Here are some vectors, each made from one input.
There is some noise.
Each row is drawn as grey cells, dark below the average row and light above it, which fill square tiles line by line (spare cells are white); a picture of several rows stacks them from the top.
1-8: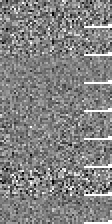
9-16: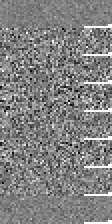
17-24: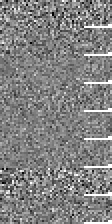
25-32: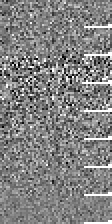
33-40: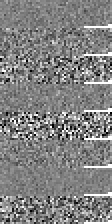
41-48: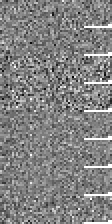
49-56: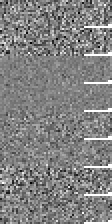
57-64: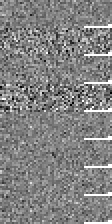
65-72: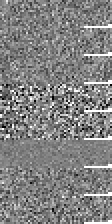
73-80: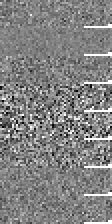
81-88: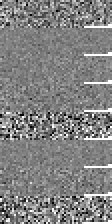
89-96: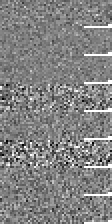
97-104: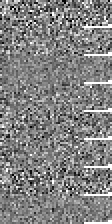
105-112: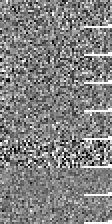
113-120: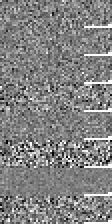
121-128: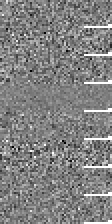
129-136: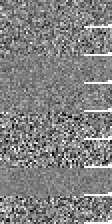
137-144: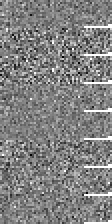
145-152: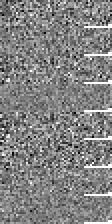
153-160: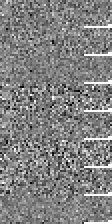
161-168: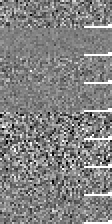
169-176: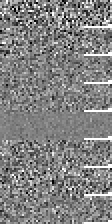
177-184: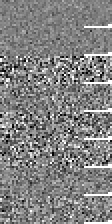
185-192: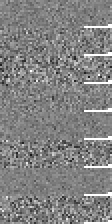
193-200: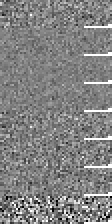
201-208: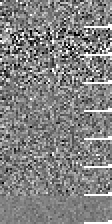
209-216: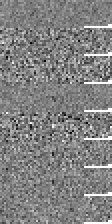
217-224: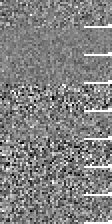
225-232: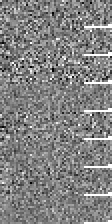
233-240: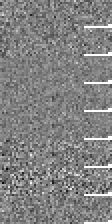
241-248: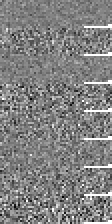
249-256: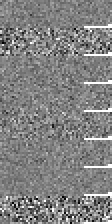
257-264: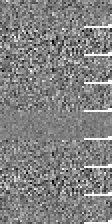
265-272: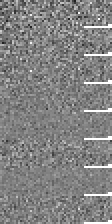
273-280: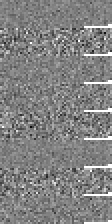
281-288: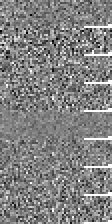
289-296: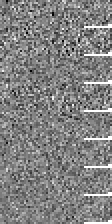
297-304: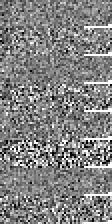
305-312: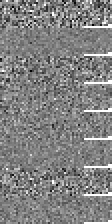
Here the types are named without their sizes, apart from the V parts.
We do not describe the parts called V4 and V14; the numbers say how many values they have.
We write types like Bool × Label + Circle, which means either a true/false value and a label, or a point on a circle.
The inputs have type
Bool × Bool × Bool × Bool × Tree + Unit + V4 × V14.
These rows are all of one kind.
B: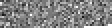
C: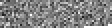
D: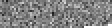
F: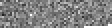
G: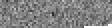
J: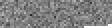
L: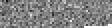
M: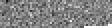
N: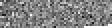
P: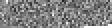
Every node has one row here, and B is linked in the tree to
J and L.
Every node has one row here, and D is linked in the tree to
F and P.
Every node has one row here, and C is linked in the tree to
G and N.
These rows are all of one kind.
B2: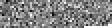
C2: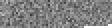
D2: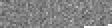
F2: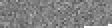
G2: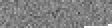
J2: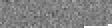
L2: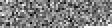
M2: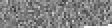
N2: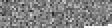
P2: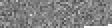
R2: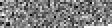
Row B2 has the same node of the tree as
L2 and M2.
